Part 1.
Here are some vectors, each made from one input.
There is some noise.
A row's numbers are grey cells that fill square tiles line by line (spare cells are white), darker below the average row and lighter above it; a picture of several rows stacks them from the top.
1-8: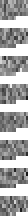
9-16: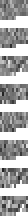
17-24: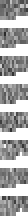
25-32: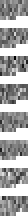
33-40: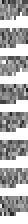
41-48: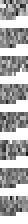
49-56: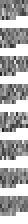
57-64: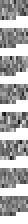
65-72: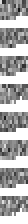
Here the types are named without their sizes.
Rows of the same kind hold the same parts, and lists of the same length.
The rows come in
2 kinds.
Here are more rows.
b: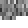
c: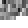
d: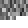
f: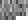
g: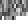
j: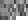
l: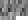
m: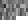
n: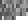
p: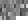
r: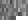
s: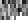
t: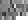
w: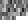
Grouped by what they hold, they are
b, d, f, g, j, l, m, n, p, r, t, w
c, s

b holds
four true/false values.
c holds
a point on a line.
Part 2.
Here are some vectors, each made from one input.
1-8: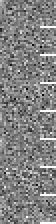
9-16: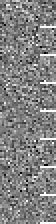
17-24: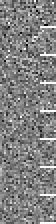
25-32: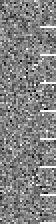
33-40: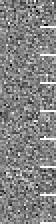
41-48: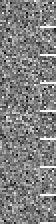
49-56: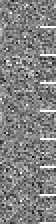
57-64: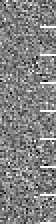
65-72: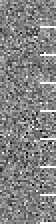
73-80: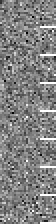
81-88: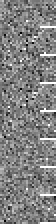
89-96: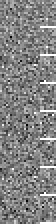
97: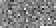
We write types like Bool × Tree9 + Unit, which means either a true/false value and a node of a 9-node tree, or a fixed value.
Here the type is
Tree11 + Tree13.
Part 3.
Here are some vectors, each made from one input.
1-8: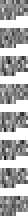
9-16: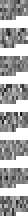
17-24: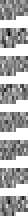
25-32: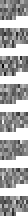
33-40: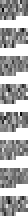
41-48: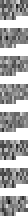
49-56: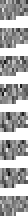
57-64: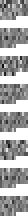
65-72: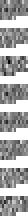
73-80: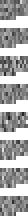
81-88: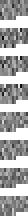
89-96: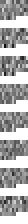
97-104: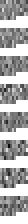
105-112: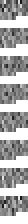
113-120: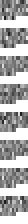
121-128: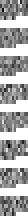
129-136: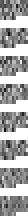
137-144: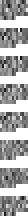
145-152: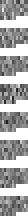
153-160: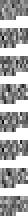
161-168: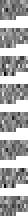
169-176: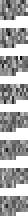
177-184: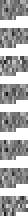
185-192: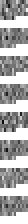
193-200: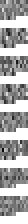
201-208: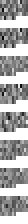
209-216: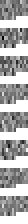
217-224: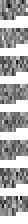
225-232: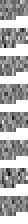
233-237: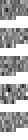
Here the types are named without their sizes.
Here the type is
Line + Tree.
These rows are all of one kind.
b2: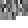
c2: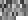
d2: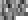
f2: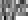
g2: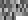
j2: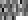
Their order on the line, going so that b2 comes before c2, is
d2, f2, g2, j2, b2, c2.
